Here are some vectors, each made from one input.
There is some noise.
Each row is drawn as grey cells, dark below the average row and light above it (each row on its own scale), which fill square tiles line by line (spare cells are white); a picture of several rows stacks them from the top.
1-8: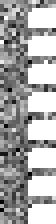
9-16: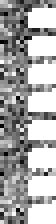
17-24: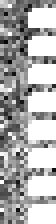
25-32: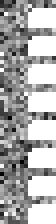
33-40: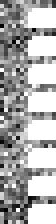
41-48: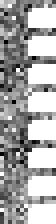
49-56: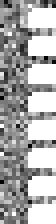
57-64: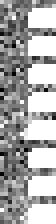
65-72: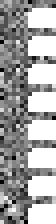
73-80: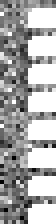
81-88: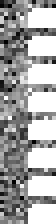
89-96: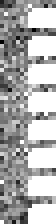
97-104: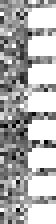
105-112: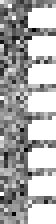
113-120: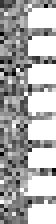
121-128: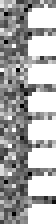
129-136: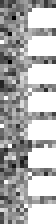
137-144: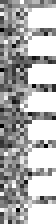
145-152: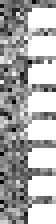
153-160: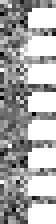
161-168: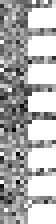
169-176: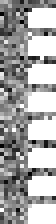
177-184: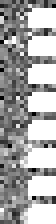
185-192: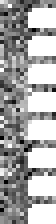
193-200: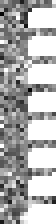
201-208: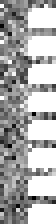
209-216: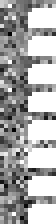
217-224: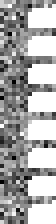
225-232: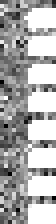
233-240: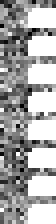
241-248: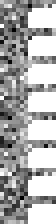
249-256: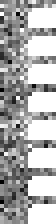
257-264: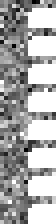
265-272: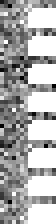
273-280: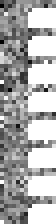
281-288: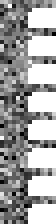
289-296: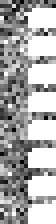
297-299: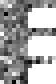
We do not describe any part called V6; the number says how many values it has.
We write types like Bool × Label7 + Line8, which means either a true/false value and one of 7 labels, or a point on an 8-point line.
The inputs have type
List2(Label10 × V6).
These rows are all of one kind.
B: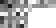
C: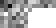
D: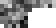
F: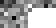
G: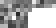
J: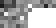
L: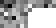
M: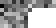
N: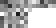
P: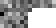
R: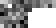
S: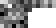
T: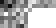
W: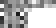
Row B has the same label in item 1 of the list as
D, J, R and T.
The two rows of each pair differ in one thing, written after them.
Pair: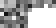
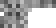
the value of V6 in item 1 of the list
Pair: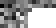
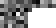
the value of V6 in item 1 of the list
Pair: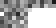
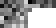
the label in item 2 of the list
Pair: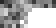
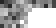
the value of V6 in item 2 of the list
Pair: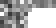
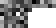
the label in item 2 of the list
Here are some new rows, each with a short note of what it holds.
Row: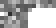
the empty list
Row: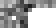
the empty list
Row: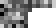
a list of one item
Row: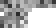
a list of two items
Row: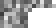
a list of one item
